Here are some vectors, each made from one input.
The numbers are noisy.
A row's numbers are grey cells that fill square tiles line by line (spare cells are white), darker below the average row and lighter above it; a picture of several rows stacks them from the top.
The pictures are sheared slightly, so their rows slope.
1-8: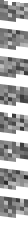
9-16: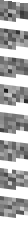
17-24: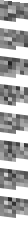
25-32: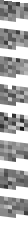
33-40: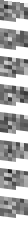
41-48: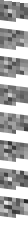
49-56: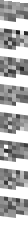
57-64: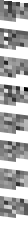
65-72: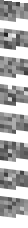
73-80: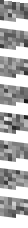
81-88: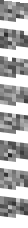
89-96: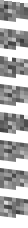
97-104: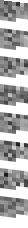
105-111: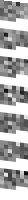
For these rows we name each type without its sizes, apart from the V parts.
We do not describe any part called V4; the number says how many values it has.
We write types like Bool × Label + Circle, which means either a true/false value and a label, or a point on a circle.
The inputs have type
Bool × Bool × Bool × V4 + List(Line).
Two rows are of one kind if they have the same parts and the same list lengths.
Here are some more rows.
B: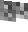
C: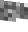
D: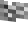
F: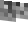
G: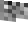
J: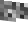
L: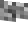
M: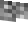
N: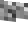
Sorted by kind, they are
B, F
C, J
D, L, N
G, M

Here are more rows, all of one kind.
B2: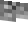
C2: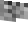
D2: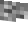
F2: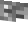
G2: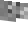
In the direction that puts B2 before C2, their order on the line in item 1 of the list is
B2, C2, G2, D2, F2.
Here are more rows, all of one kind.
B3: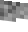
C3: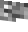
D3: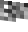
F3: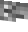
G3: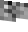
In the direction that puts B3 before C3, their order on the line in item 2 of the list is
B3, D3, C3, F3, G3.
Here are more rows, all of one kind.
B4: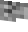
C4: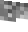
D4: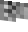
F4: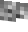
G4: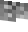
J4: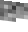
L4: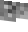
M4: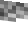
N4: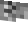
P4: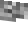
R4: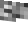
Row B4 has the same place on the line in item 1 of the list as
D4 and N4.
